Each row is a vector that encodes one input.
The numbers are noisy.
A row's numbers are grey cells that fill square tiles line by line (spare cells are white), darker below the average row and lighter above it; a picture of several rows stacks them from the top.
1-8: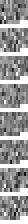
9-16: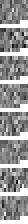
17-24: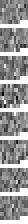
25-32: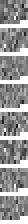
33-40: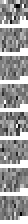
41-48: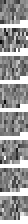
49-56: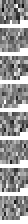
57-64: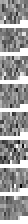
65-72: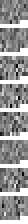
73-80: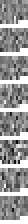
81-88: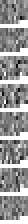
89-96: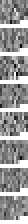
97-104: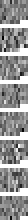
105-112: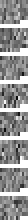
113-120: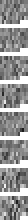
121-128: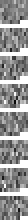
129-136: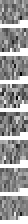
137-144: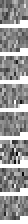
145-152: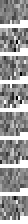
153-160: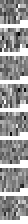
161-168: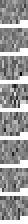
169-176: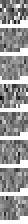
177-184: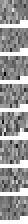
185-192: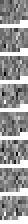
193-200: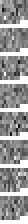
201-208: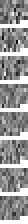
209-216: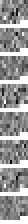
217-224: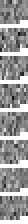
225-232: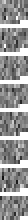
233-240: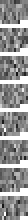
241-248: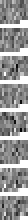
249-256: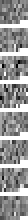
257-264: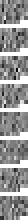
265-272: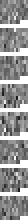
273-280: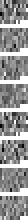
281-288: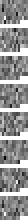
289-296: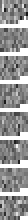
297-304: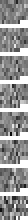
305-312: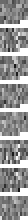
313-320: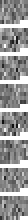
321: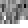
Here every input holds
a list of up to two items, each either a point on a 9-point line, or a point on a 16-point line.
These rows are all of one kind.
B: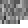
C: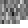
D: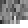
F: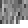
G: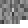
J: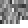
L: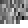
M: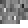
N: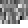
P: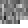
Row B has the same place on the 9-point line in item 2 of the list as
C, D, J and M.
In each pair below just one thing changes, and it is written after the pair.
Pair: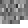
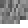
the place on the 9-point line in item 2 of the list
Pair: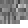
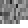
the place on the 9-point line in item 2 of the list
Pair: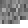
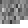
the place on the 9-point line in item 1 of the list
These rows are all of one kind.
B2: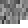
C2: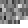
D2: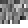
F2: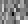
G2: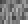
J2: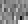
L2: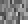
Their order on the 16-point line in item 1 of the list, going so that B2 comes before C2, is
J2, F2, G2, D2, L2, B2, C2.
